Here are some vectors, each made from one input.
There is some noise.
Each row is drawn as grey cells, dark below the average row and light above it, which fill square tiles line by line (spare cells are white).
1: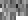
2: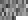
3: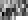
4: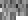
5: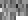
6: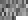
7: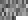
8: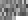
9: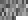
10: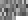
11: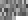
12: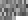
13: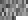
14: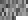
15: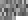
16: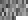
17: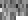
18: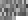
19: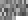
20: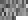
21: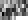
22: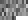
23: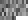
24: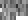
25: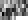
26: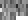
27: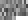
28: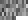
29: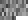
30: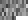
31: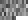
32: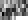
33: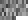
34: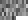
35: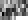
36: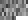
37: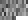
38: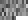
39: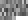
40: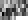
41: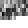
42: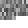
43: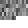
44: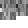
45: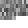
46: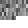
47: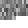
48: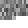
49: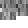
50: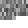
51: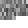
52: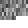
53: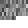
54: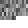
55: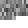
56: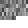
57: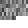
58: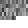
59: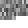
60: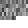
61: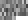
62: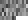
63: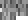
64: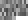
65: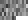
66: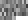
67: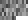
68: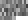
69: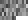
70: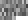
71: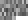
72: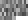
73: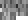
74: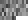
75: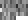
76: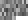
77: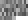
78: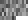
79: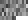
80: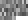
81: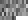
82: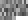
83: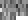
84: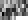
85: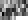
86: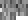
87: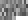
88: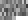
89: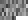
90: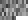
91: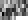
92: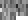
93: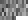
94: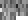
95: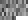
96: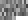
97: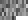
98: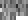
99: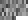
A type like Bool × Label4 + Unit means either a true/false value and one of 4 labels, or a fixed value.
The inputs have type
Line4.
